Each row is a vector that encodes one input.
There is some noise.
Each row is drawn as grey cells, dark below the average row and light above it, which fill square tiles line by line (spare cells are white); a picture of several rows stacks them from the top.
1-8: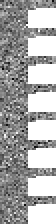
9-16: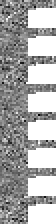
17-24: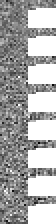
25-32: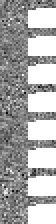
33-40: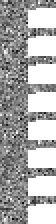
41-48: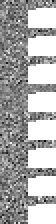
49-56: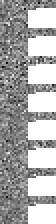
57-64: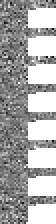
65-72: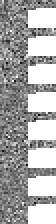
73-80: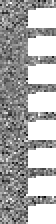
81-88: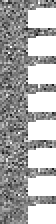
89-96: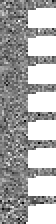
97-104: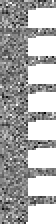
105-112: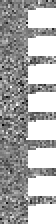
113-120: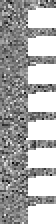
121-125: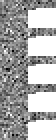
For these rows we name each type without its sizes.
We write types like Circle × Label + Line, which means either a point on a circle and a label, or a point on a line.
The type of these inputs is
Label + Tree.
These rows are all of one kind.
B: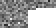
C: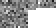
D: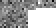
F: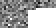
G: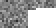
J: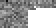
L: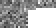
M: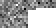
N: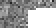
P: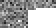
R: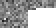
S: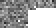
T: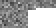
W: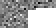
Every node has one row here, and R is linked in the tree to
G.
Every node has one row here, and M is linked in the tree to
F.
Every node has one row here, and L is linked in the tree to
D and N.
